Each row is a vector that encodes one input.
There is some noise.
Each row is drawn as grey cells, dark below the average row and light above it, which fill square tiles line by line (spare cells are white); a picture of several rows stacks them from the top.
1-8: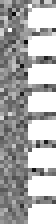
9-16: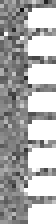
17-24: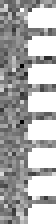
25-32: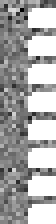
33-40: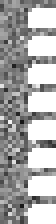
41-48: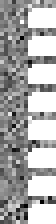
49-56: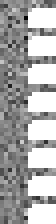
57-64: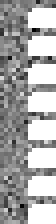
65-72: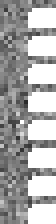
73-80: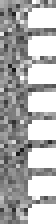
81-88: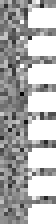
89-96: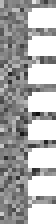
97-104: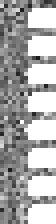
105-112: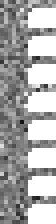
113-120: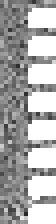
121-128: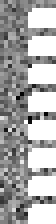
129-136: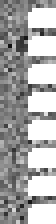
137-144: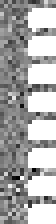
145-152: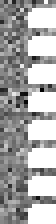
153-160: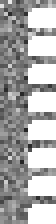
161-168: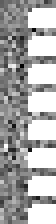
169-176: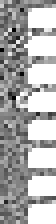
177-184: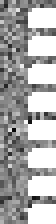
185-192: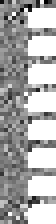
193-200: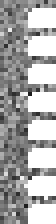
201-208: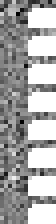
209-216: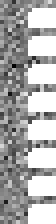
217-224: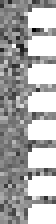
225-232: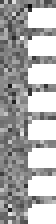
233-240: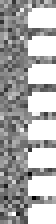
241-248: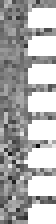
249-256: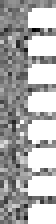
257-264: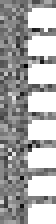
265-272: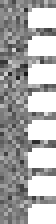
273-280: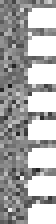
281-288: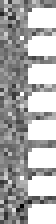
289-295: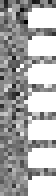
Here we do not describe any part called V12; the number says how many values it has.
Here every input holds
a point on each of two 4-point lines, a point on each of two 6-point lines and a value of V12.
